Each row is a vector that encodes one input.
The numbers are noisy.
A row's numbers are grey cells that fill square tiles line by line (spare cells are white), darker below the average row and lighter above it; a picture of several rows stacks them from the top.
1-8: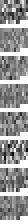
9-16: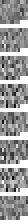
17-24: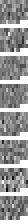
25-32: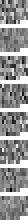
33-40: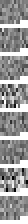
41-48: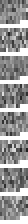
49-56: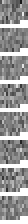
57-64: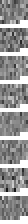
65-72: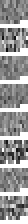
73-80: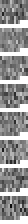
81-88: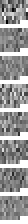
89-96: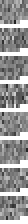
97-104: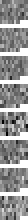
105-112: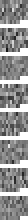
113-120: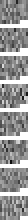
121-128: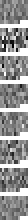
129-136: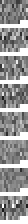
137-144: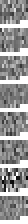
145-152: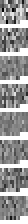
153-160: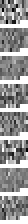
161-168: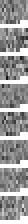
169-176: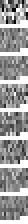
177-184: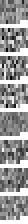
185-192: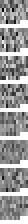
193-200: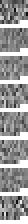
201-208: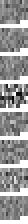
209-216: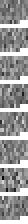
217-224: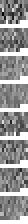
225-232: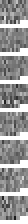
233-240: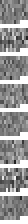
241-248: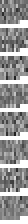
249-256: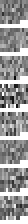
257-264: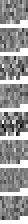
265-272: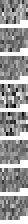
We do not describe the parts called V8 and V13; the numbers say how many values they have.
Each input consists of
one of 6 labels and a value of V13, together with either a point on a 9-point line, or a value of V8.
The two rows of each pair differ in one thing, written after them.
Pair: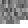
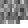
the value of V8
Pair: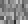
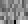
the value of V13
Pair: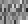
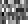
the value of V8
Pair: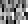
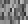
the value of V8
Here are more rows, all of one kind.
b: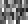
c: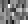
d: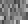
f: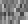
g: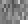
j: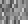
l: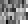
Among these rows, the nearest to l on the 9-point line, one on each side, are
c and d.
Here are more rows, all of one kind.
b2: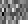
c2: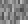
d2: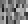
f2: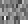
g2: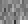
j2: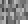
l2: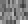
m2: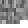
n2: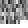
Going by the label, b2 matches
c2, g2 and l2.
